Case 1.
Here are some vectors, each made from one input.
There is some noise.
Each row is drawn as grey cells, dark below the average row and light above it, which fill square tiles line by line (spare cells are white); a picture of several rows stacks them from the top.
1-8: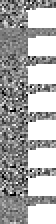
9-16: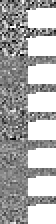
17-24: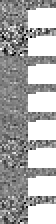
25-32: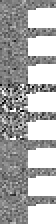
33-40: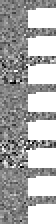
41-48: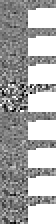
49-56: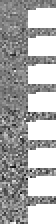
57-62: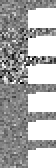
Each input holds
one of 5 labels and a true/false value.
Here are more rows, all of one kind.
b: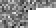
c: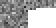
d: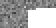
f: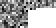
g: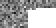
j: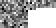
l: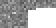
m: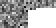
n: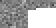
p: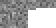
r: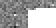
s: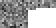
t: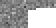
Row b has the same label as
d and l.
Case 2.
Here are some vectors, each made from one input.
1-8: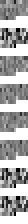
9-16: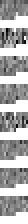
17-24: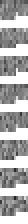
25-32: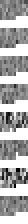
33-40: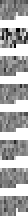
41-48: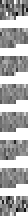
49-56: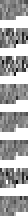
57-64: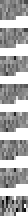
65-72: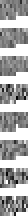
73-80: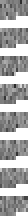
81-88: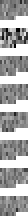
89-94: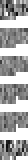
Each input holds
either a fixed value, or a node of a 7-node tree, or four true/false values.
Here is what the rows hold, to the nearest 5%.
About 5% of them hold a fixed value. About 15% of them hold a node of a 7-node tree. The rest hold four true/false values.
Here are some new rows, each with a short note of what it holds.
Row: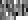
a node of a 7-node tree
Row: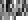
a node of a 7-node tree
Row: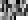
a fixed value
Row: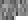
four true/false values
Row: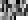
a fixed value
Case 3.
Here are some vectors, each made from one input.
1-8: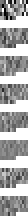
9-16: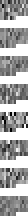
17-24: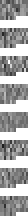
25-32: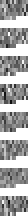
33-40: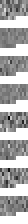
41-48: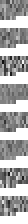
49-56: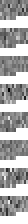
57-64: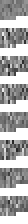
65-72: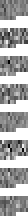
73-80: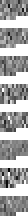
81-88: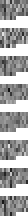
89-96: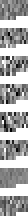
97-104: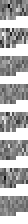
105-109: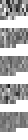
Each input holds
a list of up to two points on a 9-point line.
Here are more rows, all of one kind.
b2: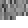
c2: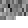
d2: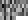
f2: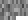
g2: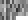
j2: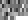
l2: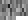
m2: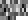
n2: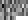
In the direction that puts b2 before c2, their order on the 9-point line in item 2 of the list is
n2, l2, d2, m2, b2, j2, c2, g2, f2.
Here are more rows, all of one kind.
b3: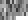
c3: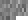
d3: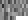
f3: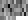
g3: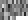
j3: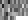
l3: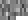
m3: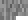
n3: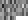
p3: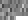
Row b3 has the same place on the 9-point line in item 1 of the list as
f3 and g3.
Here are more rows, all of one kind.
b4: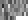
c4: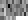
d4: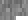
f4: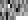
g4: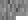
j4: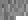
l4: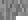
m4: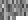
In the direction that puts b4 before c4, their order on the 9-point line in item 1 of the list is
f4, m4, d4, g4, j4, b4, l4, c4.
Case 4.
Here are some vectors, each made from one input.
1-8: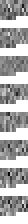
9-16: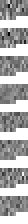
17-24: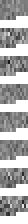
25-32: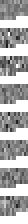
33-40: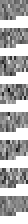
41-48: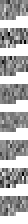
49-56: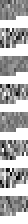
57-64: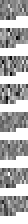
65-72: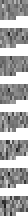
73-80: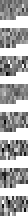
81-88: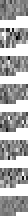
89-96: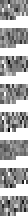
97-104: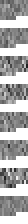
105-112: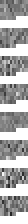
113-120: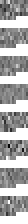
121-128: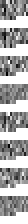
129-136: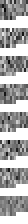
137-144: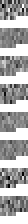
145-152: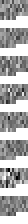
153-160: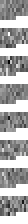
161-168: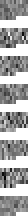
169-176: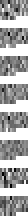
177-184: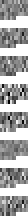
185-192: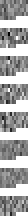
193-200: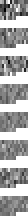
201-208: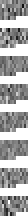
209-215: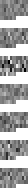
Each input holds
either a point on an 11-point line, or a point on a 17-point line.
